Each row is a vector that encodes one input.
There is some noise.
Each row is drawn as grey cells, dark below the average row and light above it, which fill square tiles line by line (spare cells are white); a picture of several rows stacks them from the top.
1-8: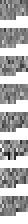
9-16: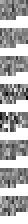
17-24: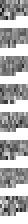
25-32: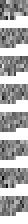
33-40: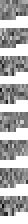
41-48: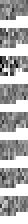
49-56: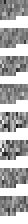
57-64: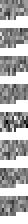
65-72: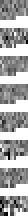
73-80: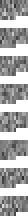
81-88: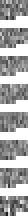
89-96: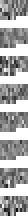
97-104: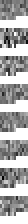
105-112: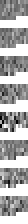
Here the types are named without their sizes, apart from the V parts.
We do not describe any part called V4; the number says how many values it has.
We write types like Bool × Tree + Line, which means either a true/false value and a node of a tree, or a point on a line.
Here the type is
List(Bool × V4).
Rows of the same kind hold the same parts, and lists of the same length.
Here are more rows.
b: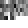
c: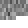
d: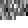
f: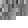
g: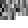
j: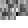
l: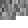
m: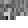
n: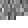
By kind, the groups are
b, f, j, m
c, g, l, n
d

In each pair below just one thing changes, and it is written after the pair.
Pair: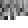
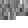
the true/false value in item 2 of the list
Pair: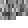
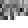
the true/false value in item 2 of the list
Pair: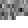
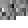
the value of V4 in item 1 of the list
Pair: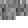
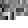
the true/false value in item 2 of the list
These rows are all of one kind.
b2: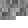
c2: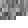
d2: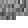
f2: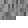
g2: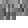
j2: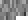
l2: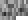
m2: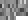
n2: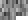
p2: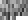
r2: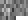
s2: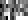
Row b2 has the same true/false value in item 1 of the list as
c2 and n2.
